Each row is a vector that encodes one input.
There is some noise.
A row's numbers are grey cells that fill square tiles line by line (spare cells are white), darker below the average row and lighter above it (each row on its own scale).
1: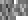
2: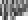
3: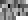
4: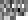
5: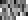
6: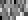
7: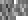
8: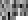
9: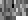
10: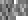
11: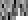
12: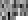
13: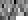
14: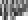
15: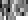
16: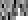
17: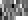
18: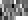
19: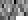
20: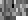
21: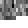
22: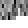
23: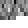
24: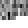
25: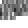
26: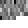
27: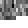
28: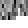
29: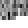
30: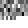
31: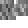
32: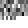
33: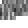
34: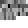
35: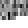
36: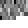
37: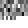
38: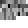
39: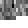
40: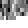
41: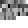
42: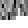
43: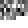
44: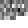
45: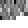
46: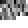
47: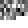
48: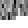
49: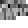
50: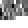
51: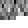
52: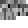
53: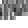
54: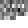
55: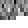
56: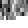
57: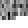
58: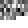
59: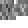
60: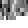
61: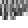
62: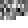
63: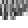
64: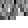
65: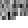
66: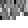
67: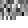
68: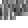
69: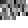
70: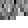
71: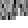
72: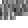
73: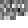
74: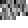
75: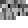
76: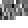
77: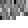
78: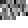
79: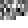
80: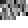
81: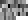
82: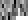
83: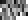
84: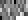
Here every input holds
either a point on a 6-point line, or a point on a 9-point line.
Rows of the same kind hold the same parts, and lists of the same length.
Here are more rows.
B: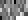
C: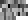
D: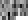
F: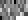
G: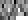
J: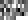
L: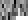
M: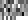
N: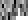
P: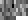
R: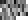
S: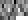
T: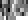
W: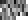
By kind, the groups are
B, C, D, F, G, L, N, R, S, W
J, M, P, T

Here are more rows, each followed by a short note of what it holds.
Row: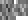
a point on a 9-point line
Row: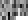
a point on a 6-point line
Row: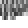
a point on a 9-point line
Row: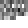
a point on a 9-point line
